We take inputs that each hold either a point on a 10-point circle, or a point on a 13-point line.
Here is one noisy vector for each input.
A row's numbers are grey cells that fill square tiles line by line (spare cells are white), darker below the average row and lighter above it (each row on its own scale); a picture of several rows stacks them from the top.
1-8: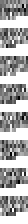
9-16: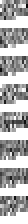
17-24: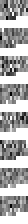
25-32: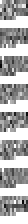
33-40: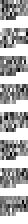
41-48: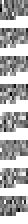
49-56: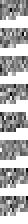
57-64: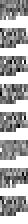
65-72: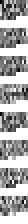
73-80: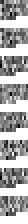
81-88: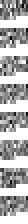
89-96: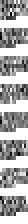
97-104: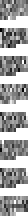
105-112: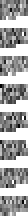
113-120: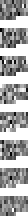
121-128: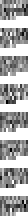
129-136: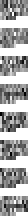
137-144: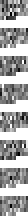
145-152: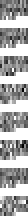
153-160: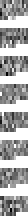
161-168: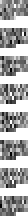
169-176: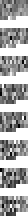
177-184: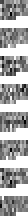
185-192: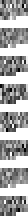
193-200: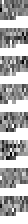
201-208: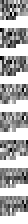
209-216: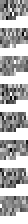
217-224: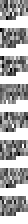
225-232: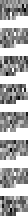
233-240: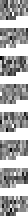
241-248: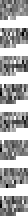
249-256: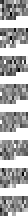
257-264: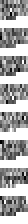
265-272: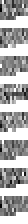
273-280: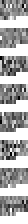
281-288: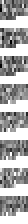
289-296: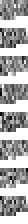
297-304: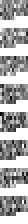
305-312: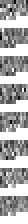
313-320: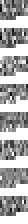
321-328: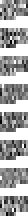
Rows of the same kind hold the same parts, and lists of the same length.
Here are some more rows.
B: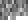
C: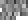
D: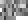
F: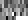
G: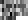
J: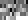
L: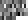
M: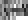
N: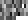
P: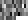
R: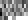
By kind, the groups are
B, C, D, J, M, R
F, G, L, N, P

